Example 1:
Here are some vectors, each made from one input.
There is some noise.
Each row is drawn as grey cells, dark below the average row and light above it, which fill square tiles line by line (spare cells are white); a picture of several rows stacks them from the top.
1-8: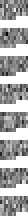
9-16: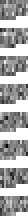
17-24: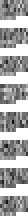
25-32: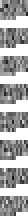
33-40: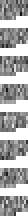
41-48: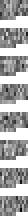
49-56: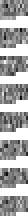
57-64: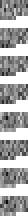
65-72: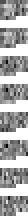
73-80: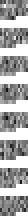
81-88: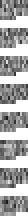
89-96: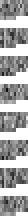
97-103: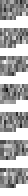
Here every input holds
either one of 7 labels, or a point on a 6-point line, or a point on an 8-point line.
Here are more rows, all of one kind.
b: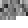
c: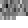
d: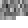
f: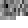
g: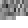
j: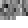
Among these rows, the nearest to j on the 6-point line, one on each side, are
b and c.
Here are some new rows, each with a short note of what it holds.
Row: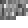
a point on an 8-point line
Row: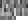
one of 7 labels
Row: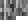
a point on an 8-point line
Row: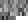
a point on an 8-point line
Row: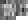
a point on an 8-point line
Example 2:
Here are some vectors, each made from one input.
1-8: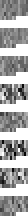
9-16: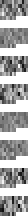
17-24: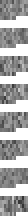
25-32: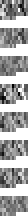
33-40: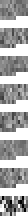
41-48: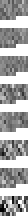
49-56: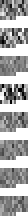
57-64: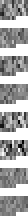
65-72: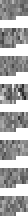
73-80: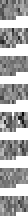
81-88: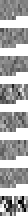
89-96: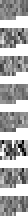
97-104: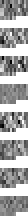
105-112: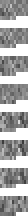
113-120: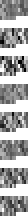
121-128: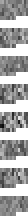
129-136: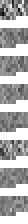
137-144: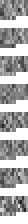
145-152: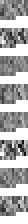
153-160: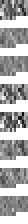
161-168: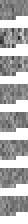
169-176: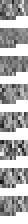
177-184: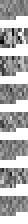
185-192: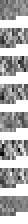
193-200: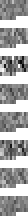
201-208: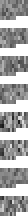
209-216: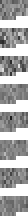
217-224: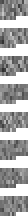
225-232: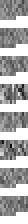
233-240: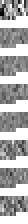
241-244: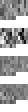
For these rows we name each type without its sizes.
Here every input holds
three true/false values, together with either a point on a circle, or a point on a line.
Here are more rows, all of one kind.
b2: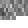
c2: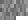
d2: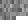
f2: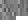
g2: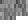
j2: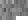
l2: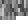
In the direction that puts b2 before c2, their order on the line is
g2, j2, b2, c2, d2, l2, f2.
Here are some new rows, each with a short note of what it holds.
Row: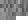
a point on a circle and three true/false values
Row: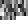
a point on a line and three true/false values
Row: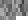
a point on a circle and three true/false values
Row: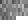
a point on a circle and three true/false values
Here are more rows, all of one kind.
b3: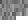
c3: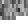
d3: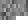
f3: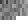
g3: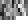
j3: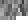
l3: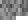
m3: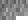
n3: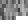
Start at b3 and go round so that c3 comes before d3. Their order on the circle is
b3, c3, m3, f3, n3, g3, d3, j3, l3.
